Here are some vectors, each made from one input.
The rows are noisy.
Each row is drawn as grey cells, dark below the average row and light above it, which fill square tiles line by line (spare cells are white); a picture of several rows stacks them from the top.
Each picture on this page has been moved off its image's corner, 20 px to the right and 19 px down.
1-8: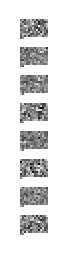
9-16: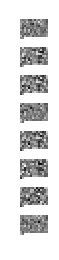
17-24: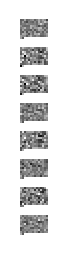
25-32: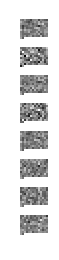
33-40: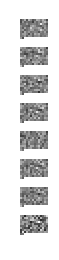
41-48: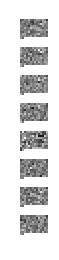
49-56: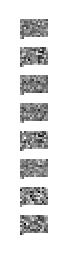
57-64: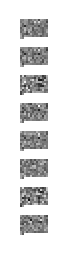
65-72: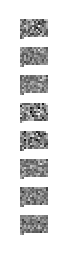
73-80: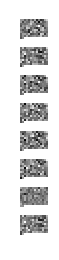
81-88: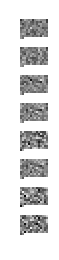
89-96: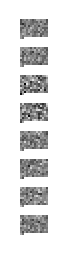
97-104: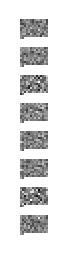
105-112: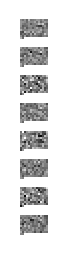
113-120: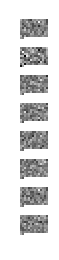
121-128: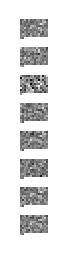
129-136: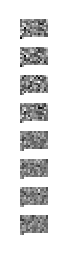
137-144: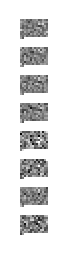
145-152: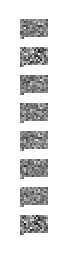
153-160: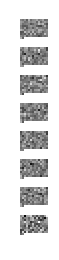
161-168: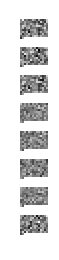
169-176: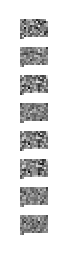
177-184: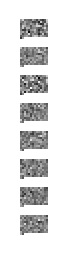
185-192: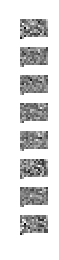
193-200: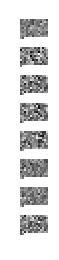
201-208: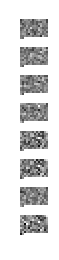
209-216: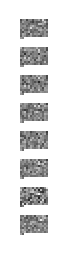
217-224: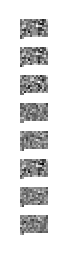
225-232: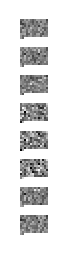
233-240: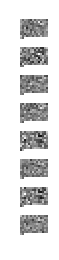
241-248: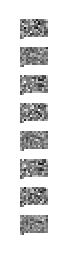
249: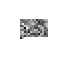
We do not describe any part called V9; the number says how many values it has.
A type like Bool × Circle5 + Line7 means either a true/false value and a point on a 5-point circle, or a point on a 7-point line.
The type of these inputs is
Line6 × (Line6 + V9) + List2(Line5).
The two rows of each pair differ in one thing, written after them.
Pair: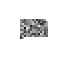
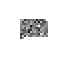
the place on the 5-point line in item 1 of the list
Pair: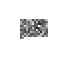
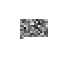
the place on the 5-point line in item 1 of the list
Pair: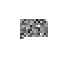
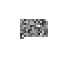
the place on the 5-point line in item 1 of the list
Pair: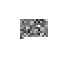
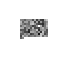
the place on the 5-point line in item 1 of the list
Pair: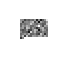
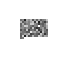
the place on the 5-point line in item 1 of the list
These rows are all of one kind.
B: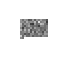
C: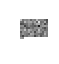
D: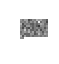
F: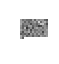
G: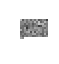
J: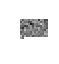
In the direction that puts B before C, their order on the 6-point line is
F, G, J, B, D, C.
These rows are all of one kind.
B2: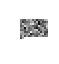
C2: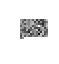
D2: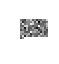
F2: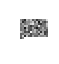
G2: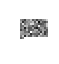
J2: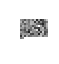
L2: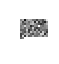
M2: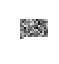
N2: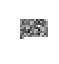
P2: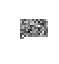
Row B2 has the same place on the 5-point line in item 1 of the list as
D2, F2, G2 and M2.
